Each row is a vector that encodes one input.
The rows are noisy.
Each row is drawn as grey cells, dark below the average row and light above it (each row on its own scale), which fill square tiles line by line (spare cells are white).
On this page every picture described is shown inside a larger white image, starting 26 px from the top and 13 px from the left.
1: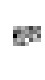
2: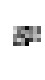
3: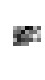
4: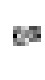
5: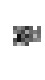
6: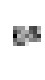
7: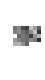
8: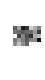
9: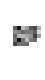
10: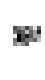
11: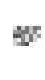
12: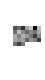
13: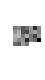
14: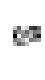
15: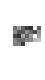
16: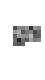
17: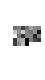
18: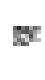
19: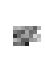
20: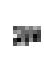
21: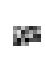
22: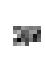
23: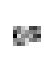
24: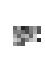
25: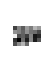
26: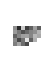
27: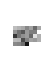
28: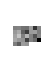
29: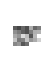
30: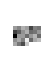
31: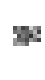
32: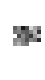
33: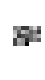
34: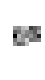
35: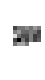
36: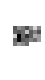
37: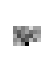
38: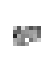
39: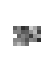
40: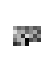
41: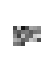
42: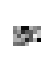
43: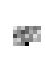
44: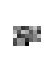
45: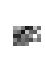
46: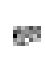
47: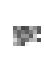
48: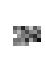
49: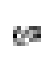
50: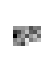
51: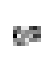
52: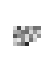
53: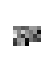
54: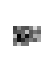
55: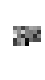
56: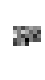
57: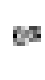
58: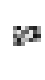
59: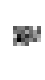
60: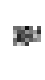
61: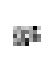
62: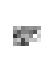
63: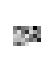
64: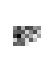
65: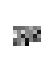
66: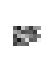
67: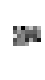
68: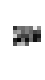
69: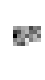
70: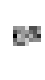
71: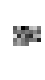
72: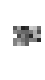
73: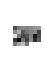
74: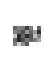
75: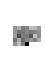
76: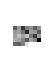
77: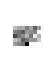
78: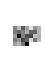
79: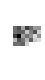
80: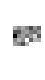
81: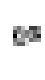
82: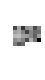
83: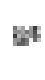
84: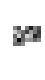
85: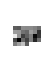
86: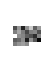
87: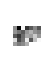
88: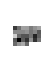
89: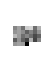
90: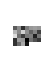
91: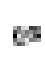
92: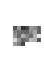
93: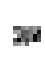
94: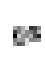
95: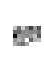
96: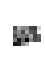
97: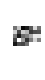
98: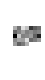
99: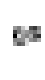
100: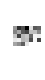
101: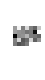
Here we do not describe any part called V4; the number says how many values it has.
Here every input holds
a point on a 5-point line and a true/false value, together with a list of up to two values of V4.
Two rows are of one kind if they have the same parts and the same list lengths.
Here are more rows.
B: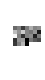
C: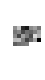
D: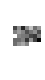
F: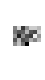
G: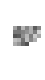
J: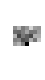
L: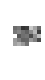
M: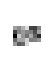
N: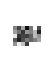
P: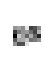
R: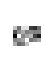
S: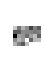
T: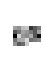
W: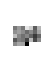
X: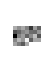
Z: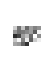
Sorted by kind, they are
B, D, F, J, L, N, W
C, G, Z
M, P, R, S, T, X

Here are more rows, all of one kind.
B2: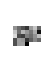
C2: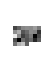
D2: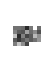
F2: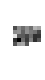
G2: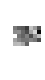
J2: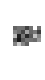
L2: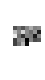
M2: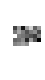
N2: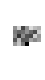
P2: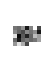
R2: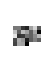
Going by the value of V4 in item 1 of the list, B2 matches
L2 and R2.
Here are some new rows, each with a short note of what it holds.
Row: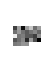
a point on a 5-point line and a true/false value, together with a list of one item
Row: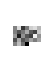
a point on a 5-point line and a true/false value, together with a list of one item
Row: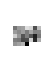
a point on a 5-point line and a true/false value, together with a list of one item
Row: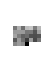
a point on a 5-point line and a true/false value, together with a list of one item
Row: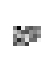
a point on a 5-point line and a true/false value, together with a list of two items
